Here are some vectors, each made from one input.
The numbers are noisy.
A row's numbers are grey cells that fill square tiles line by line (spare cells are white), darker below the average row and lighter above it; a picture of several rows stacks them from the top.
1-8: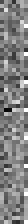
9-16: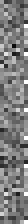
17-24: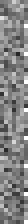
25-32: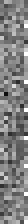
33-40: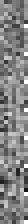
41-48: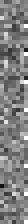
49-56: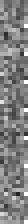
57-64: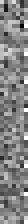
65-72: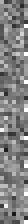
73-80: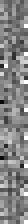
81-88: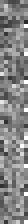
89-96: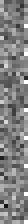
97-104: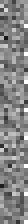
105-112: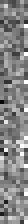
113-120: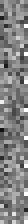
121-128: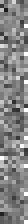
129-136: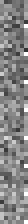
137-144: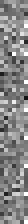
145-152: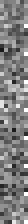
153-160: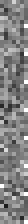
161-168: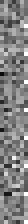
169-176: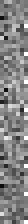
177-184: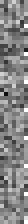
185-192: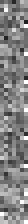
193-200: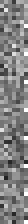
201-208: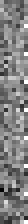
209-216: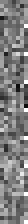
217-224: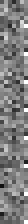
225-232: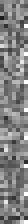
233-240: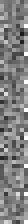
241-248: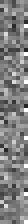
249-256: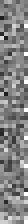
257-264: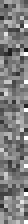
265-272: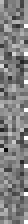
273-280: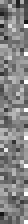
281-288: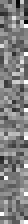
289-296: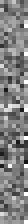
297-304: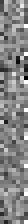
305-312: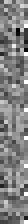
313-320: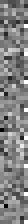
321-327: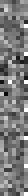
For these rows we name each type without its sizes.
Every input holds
either a fixed value, or four true/false values.
